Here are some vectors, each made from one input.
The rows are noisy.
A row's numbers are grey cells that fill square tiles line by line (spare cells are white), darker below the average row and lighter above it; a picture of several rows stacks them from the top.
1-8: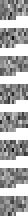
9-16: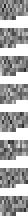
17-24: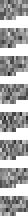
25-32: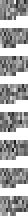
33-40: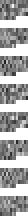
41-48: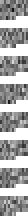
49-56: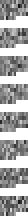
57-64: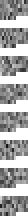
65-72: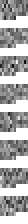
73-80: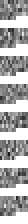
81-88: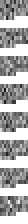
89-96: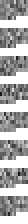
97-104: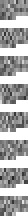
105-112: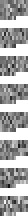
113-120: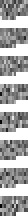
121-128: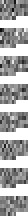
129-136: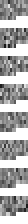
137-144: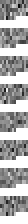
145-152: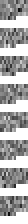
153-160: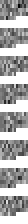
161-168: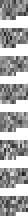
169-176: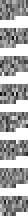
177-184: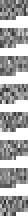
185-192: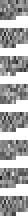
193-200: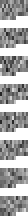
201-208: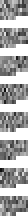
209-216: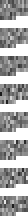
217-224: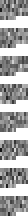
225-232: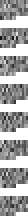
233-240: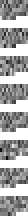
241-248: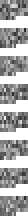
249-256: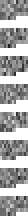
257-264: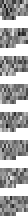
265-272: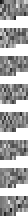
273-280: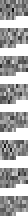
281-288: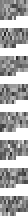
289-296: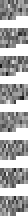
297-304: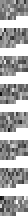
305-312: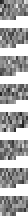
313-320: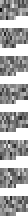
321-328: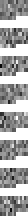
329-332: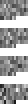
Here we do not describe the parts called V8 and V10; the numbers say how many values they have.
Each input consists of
either a node of a 13-node tree, or four true/false values and a value of V10, or two values of V8, or a list of up to two points on a 9-point line.
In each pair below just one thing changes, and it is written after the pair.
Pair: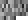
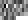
the place on the 9-point line in item 1 of the list
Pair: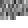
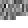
the place on the 9-point line in item 2 of the list
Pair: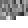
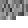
the place on the 9-point line in item 2 of the list
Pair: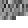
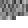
the place on the 9-point line in item 2 of the list
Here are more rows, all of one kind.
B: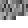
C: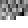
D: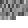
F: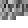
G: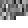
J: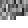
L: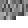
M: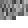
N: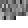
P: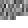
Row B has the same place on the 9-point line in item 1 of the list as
C, L and M.
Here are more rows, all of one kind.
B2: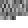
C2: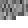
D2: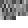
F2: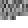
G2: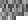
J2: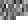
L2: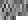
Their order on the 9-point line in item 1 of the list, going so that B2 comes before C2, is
J2, G2, F2, B2, L2, D2, C2.
